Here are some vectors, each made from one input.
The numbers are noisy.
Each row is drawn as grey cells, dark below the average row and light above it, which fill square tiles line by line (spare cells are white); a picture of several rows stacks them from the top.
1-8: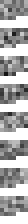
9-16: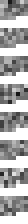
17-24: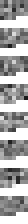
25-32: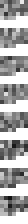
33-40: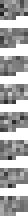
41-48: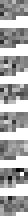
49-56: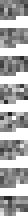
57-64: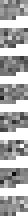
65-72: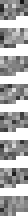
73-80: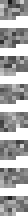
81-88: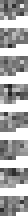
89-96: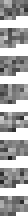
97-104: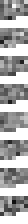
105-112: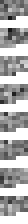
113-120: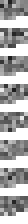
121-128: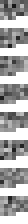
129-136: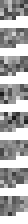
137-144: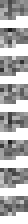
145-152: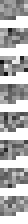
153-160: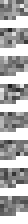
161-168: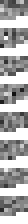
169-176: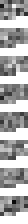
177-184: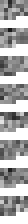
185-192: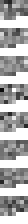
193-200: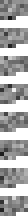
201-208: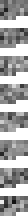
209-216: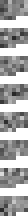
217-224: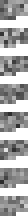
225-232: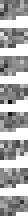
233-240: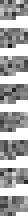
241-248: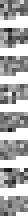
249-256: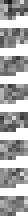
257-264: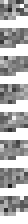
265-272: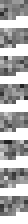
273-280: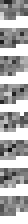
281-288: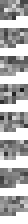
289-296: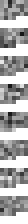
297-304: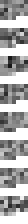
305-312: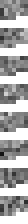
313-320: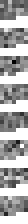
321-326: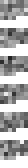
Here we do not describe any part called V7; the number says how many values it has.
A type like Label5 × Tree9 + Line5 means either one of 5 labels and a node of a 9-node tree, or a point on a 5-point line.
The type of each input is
Label12 × V7 + Tree9.
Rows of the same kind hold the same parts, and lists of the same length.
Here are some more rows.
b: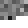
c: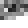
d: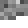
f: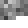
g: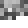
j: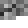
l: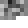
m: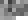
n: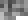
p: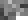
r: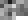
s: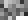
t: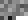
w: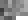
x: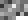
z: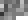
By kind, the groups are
b, c, d, f, g, j, p, s, t, w, z
l, m, n, r, x

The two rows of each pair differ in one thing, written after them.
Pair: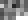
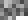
the label
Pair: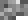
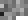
the label
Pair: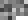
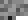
the value of V7
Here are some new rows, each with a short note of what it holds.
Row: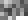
one of 12 labels and a value of V7
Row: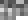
a node of a 9-node tree
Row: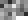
a node of a 9-node tree
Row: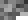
one of 12 labels and a value of V7
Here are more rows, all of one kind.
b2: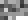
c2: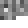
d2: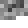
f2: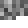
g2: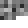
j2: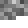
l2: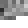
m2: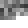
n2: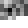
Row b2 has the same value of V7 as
d2, m2 and n2.
